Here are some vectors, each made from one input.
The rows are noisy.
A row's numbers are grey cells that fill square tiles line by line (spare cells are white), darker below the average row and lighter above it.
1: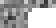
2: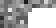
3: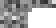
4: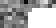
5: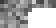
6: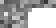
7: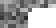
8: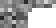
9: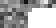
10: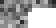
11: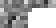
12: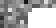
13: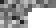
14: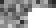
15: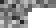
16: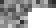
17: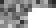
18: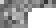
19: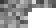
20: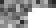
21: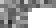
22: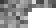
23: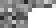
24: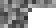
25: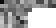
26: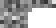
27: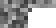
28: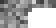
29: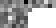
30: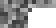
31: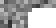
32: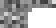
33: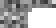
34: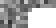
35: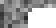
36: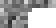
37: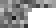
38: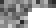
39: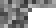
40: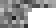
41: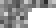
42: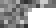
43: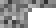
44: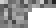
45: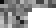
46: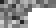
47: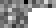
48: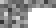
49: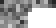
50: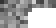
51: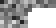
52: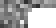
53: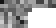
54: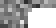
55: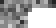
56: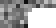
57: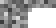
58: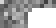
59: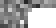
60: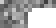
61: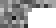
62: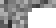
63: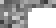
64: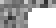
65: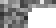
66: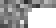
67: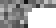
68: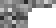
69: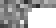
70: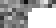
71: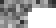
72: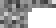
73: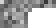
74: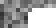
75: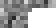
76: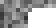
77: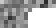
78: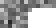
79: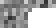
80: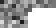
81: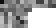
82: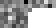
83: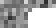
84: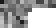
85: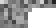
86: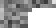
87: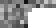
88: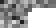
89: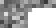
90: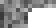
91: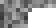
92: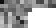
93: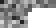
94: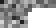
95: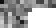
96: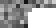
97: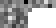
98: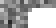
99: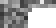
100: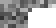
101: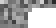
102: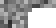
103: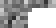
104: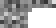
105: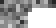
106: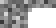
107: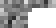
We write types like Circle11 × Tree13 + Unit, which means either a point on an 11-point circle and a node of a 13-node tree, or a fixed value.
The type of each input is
(Circle6 + Unit) × Label4.
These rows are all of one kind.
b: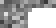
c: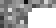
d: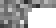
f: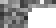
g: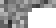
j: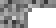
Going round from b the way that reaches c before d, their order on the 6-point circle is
b, j, f, c, d, g.
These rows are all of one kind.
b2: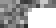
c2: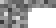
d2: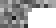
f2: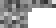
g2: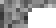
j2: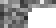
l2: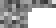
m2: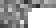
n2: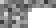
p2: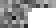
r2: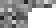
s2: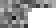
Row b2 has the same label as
c2, j2 and n2.
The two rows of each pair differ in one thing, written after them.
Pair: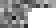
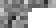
the place on the 6-point circle
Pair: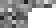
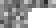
the place on the 6-point circle
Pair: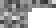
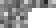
the label
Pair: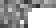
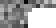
the label
